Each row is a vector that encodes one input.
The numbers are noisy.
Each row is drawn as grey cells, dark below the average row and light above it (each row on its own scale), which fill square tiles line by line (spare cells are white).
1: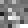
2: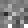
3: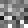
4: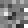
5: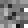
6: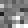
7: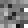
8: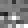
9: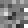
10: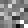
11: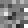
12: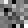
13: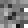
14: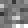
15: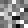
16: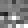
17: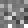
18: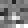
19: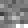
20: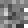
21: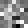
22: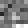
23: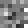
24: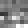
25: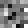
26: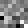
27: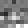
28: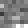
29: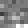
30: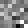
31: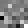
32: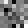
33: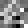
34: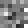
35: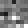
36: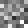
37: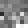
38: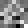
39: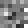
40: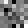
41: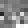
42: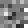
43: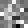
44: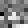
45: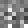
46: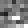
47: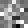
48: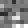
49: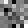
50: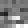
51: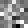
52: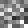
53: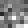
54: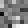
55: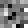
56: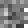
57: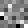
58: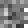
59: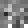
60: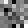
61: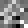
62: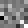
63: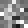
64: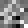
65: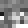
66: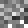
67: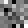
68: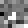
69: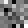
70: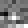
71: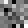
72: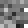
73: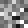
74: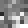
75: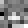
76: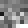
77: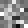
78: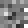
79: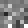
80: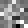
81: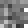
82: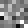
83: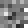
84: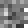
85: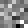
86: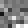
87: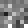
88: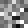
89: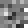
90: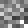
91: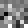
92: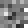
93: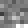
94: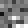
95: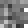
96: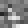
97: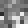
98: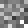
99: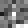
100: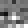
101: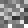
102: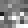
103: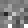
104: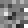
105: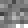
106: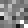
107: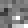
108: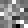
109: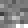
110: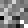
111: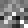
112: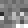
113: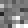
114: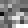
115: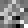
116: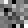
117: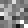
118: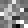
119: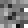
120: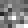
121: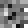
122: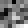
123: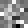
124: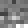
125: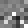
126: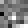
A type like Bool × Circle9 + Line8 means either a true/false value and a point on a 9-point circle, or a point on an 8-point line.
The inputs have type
List3(Line6).
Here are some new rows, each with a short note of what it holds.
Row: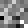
a list of two items
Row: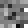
a list of one item
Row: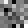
the empty list
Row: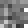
a list of one item
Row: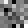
the empty list
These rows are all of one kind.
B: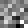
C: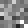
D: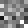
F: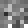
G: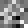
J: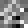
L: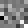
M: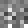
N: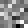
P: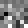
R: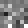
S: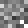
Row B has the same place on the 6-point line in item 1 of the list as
G and J.
